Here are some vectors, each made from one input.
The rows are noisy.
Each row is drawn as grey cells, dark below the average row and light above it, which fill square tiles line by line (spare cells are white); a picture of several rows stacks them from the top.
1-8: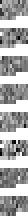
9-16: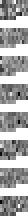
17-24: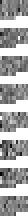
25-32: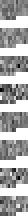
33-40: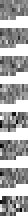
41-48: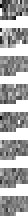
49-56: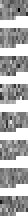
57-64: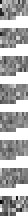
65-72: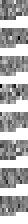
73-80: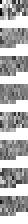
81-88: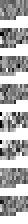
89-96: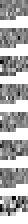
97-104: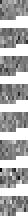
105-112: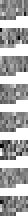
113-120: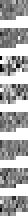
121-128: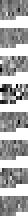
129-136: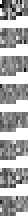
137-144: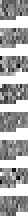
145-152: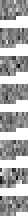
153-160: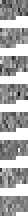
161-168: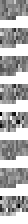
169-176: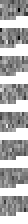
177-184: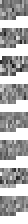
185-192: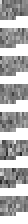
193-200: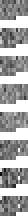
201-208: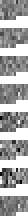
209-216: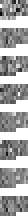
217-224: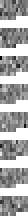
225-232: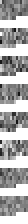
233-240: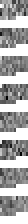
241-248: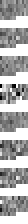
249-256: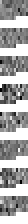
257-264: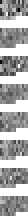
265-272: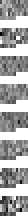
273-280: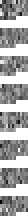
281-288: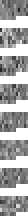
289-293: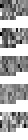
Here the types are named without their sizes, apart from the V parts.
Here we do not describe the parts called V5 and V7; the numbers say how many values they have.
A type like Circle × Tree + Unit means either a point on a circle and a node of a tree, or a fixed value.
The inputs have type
(Bool × V5 + Tree) × V7.
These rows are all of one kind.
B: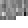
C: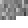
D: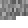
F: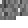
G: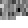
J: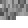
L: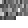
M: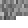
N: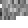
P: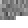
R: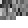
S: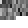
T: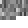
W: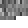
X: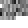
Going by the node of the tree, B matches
D, L, M and N.
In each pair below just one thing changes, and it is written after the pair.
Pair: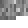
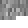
the value of V7
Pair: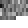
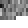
the true/false value
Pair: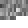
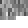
the true/false value
